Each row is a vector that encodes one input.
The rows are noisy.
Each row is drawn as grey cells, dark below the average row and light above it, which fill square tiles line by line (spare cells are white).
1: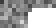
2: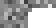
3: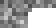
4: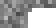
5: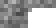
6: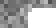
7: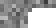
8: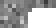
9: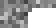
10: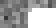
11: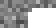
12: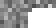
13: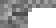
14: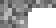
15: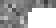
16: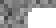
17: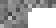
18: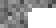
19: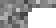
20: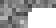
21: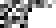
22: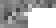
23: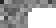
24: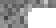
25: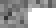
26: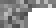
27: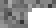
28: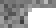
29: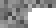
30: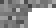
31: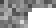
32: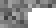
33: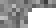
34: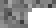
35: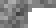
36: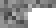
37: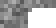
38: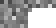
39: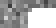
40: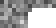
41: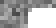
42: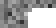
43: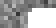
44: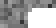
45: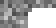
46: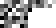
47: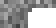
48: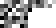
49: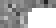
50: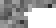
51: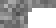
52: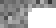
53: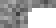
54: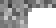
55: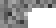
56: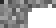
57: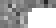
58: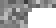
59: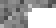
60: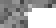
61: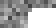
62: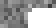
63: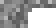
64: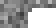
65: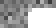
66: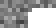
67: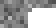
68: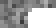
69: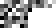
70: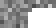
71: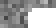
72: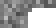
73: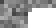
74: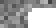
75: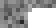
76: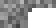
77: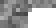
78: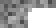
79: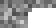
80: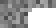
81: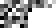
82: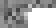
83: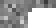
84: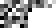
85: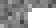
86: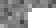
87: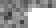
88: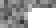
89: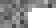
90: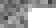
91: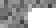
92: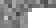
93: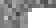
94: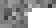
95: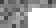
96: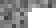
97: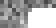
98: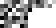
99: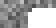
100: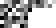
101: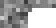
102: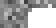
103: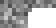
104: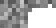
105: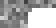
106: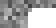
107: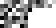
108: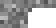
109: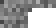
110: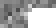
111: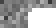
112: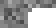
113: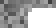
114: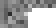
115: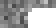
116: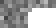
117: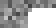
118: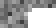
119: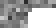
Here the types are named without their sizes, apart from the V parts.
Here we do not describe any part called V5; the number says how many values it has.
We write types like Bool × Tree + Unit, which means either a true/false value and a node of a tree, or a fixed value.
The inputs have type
Bool × Bool × Bool × Bool × (Tree + V5) + Unit.
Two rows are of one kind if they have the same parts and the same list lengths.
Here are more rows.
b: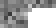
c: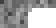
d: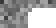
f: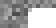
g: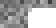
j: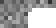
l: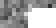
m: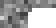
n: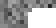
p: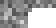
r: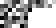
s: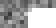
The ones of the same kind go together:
b, c, d, g, j, l, n, s
f, m, p
r

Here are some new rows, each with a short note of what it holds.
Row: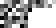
a fixed value
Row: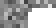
four true/false values and a value of V5
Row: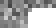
four true/false values and a value of V5
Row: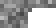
four true/false values and a value of V5
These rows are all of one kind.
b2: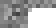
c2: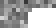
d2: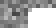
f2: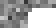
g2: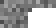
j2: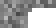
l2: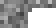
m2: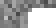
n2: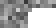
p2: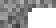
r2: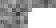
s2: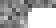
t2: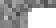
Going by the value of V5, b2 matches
d2 and r2.
